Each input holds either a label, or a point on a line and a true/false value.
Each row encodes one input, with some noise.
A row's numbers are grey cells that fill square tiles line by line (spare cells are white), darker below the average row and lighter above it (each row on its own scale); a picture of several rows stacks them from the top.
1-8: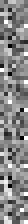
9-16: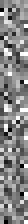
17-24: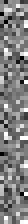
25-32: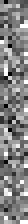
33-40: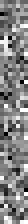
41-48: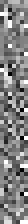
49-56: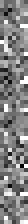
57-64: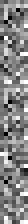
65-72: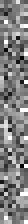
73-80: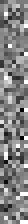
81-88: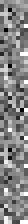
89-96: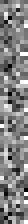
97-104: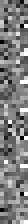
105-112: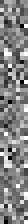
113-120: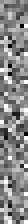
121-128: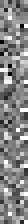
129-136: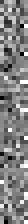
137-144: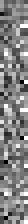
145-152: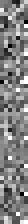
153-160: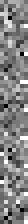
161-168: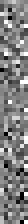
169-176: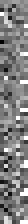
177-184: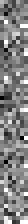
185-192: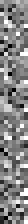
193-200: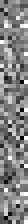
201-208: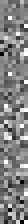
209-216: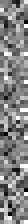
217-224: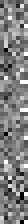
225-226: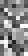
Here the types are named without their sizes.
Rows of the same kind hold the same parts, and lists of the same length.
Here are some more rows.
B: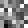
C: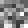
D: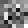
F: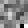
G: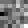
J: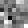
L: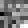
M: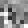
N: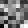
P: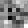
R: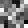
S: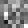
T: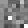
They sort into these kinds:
B, F, R, T
C, D, G, J, L, M, N, P, S

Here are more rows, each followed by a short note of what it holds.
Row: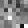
a label
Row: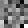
a label
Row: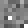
a label
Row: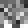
a point on a line and a true/false value
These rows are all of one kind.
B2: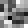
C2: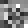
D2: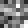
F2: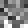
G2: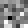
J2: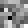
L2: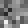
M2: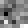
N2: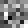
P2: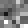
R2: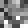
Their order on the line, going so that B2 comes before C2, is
B2, C2, N2, J2, G2, D2, F2, R2, L2, P2, M2.
